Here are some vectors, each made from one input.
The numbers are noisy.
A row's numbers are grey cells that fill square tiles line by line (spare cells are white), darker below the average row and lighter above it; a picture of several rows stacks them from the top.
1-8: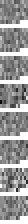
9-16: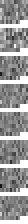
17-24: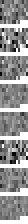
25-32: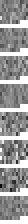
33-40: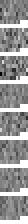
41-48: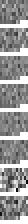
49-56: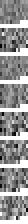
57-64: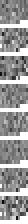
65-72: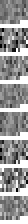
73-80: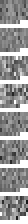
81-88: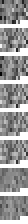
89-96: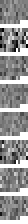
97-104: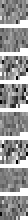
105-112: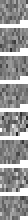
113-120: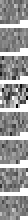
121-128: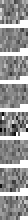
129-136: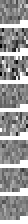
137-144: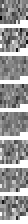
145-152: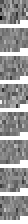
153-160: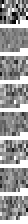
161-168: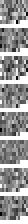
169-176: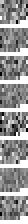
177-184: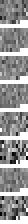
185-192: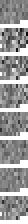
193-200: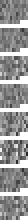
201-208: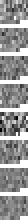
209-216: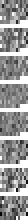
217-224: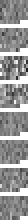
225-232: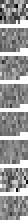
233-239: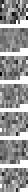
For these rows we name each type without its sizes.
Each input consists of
either a node of a tree, or a list of points on a circle.
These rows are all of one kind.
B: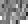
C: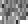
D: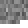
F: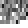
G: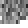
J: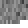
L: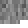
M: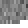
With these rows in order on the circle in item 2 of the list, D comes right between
B and M.
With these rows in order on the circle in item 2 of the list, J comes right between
G and M.
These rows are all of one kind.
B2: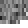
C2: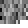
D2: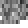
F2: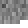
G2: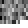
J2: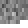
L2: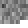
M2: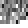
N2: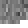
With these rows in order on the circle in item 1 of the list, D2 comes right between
G2 and N2.
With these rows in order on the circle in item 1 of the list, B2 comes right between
L2 and N2.
